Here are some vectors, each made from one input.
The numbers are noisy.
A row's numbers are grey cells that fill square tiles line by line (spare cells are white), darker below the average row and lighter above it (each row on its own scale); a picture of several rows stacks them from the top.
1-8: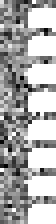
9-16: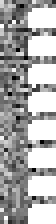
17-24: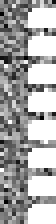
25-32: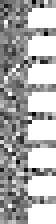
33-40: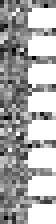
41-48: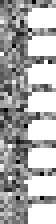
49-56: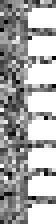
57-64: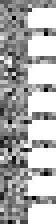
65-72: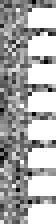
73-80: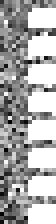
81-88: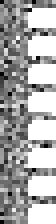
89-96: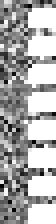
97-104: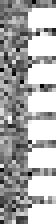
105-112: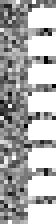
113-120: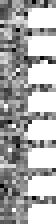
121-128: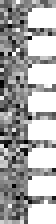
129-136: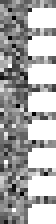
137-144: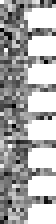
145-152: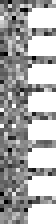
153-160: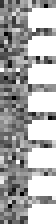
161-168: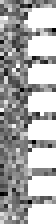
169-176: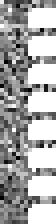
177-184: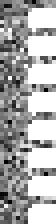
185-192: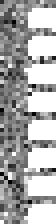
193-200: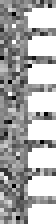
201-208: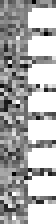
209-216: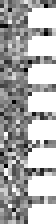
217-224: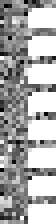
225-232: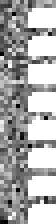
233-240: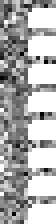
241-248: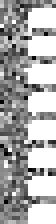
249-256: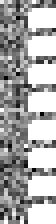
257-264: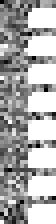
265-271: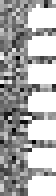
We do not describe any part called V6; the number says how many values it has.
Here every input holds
one of 11 labels, together with either a point on an 18-point circle, or three true/false values and a value of V6.
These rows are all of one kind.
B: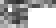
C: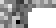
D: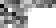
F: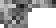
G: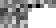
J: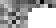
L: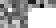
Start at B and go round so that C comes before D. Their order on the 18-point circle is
B, G, F, C, L, J, D.
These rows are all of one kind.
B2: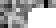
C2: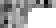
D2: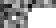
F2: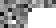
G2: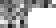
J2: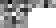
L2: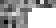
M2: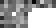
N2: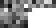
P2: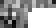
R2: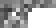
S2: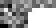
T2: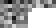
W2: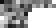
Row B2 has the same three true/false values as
C2, J2, L2 and R2.
